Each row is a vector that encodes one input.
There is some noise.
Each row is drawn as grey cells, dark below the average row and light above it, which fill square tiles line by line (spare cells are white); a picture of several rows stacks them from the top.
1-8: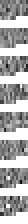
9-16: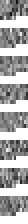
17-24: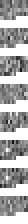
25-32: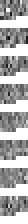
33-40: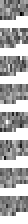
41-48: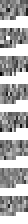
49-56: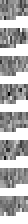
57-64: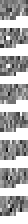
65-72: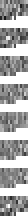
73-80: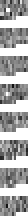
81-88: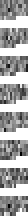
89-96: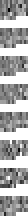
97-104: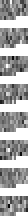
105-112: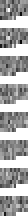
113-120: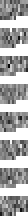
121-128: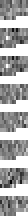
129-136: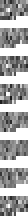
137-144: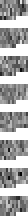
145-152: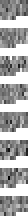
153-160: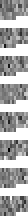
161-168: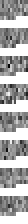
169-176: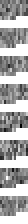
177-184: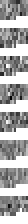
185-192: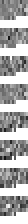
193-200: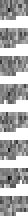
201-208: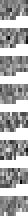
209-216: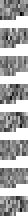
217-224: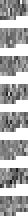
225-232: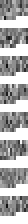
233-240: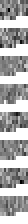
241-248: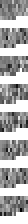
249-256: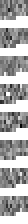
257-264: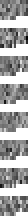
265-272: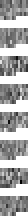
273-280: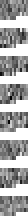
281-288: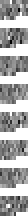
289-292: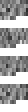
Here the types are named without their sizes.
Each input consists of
a point on a line, together with either a label, or four true/false values.
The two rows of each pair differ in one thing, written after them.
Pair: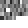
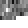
the label
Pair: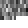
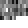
the label
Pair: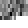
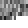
the label
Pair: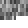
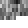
the label
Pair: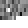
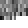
the place on the line
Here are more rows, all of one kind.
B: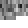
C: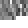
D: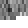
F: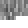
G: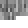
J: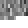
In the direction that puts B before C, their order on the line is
D, B, G, C, F, J.
